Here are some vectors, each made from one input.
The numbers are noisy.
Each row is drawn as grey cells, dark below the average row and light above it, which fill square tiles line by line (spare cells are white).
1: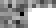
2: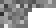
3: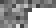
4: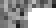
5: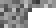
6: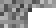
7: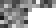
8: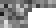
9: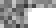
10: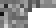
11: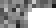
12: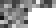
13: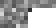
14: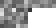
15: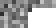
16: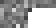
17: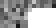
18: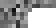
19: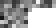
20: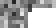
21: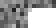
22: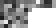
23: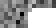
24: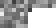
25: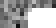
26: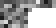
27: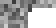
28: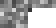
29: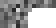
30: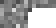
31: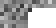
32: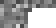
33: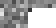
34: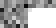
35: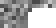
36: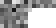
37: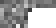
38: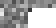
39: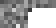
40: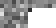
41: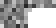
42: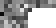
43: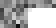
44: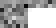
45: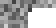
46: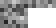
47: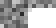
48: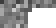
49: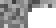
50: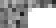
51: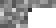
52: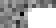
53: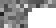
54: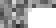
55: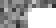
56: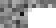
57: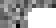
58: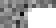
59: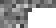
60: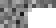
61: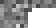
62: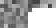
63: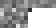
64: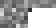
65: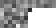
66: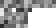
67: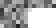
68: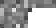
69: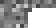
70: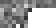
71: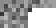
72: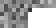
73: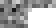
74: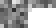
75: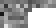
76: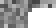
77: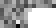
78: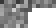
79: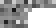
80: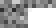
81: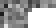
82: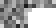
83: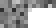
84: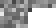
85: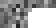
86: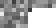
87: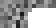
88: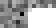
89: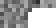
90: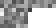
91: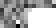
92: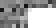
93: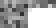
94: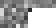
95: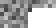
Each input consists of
either a point on a 5-point line and a point on a 7-point line, or a list of up to two points on a 4-point line.
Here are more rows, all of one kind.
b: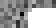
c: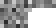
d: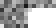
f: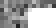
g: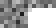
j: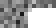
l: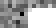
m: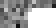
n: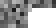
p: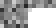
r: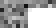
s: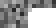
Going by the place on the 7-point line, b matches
m, n and s.
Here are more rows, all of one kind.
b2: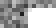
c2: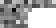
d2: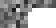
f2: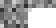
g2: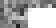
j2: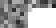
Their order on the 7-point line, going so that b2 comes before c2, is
d2, j2, g2, b2, f2, c2.
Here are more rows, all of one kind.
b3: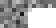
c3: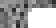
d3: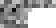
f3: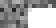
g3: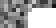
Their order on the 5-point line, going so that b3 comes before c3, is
g3, b3, c3, f3, d3.
